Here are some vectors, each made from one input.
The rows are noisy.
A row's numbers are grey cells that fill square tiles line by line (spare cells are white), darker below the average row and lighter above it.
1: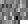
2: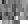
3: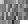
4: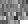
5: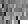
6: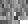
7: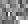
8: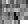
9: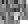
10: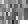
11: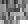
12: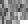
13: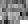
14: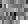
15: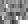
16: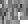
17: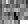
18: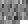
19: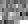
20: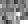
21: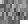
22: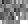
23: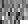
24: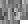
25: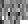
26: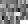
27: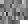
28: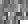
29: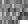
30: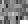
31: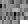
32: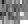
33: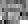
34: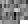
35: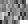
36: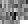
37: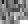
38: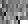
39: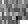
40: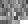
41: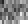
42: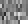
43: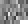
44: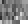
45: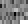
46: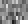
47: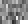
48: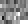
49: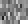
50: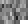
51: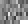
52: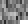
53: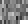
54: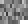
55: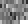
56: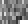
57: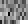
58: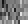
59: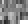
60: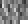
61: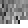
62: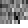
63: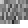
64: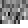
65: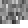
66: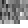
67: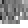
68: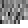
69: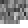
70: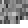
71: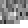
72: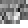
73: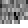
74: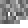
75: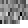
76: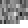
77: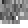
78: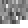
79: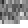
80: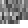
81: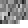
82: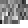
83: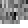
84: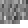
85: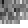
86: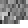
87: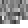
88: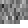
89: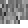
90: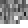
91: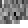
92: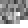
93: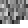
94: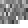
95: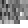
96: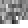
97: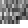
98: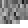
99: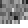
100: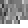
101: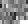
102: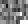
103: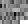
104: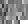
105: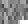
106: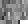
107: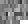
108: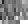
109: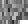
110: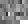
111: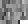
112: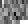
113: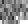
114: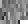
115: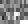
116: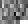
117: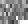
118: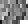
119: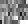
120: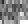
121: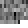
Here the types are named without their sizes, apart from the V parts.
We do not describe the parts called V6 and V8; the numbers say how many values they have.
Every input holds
a value of V6, together with either a point on a line and a value of V8, or four true/false values.
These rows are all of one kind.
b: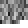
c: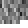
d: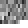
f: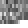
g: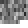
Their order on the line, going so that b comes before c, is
b, c, f, g, d.
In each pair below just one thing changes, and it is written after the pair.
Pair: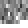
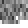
the value of V6
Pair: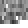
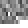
the value of V6
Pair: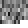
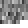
one of the four true/false values
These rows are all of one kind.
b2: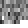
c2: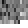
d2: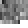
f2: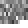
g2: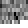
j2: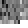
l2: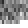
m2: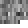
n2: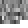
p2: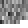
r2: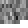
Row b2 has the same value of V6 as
n2 and p2.
